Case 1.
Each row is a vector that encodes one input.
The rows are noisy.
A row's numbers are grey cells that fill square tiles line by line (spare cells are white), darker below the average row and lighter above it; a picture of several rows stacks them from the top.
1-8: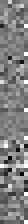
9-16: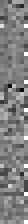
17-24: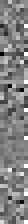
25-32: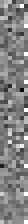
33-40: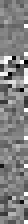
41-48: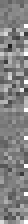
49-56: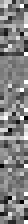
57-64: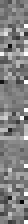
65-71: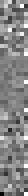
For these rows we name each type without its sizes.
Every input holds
a list of points on a line.
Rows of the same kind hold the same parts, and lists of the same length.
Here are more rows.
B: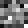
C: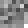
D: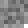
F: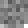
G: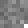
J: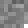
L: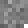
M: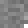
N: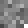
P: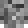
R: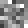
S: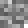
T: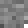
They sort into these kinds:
B, C, D, F, J, M, T
G, L, N, P
R, S

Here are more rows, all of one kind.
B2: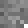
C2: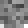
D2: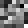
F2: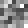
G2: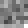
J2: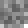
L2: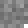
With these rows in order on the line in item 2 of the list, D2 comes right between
C2 and F2.
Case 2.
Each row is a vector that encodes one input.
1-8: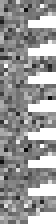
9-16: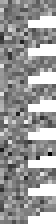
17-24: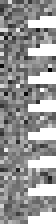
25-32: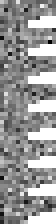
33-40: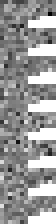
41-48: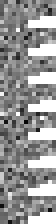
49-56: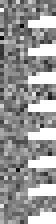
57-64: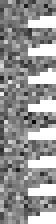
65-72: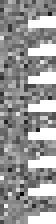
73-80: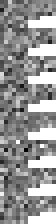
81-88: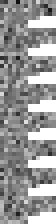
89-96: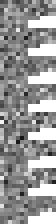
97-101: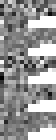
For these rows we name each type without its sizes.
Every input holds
a point on a line, together with either a fixed value, or three true/false values.
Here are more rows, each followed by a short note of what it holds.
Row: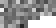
a point on a line
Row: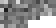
a point on a line
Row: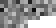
a point on a line and three true/false values
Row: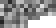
a point on a line
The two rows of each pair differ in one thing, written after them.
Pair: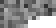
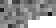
one of the three true/false values
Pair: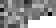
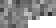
the place on the line
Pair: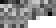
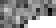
one of the three true/false values
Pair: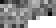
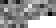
one of the three true/false values
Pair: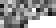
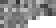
the place on the line
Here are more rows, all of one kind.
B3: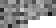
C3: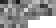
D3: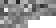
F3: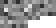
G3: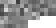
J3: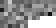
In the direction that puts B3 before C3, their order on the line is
B3, J3, G3, D3, C3, F3.
